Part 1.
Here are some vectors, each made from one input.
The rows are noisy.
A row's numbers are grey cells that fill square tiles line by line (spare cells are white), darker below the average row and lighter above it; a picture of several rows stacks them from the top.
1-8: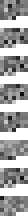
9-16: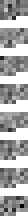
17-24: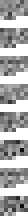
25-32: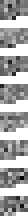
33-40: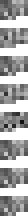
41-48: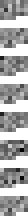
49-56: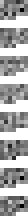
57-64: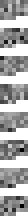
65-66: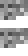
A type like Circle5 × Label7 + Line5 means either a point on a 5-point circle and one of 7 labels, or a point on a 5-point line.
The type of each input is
Label8 + Line5.
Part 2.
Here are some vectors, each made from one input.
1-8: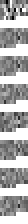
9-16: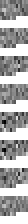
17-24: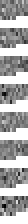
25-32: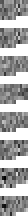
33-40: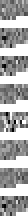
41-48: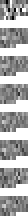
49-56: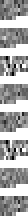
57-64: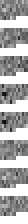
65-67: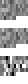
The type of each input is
List2(Line5).
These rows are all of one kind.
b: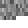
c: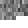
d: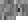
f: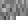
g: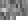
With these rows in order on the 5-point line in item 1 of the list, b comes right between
d and f.
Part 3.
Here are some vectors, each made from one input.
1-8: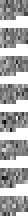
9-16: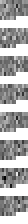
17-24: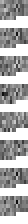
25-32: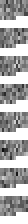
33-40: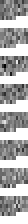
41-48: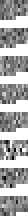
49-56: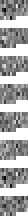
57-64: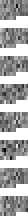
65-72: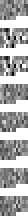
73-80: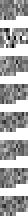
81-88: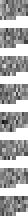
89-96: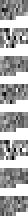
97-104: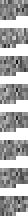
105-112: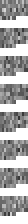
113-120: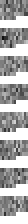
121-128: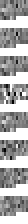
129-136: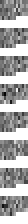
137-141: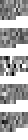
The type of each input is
List2(Circle5).
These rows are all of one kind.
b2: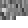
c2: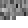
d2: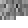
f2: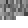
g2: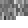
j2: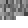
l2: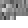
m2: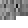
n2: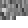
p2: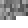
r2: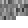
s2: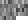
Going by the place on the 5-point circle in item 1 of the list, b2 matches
c2, l2 and n2.
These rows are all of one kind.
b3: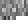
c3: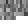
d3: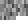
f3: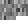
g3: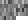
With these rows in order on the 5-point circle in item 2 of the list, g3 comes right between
c3 and f3.
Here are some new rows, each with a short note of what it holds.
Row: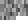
a list of two items
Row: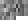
a list of two items
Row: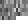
a list of one item
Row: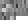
a list of two items
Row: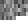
a list of one item
